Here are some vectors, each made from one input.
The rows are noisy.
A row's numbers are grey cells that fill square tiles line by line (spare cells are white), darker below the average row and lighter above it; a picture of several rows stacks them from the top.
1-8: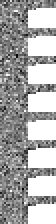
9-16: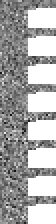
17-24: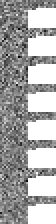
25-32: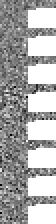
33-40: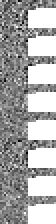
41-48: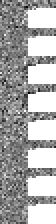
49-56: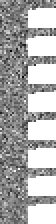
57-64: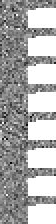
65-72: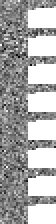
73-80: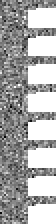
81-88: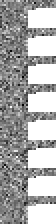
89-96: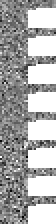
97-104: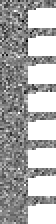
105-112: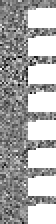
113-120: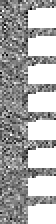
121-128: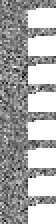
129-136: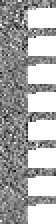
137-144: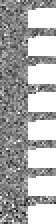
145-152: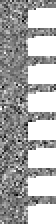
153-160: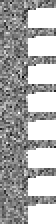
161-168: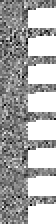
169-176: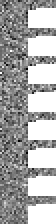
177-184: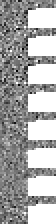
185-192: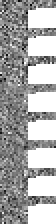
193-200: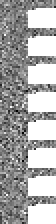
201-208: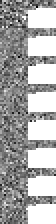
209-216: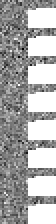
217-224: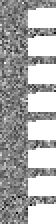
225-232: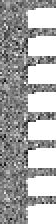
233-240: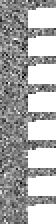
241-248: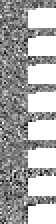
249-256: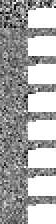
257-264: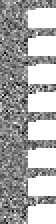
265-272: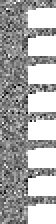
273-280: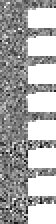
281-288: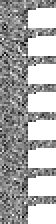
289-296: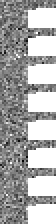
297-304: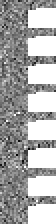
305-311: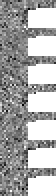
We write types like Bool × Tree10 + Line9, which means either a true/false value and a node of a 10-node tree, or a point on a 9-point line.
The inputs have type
Bool × Bool × Bool + Circle19 + Unit.
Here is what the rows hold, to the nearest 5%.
About 60% of them hold a point on a 19-point circle. A few of them hold a fixed value. The rest hold three true/false values.
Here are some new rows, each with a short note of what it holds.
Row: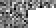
a fixed value
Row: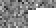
three true/false values
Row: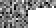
a fixed value
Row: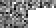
a fixed value
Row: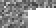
a point on a 19-point circle
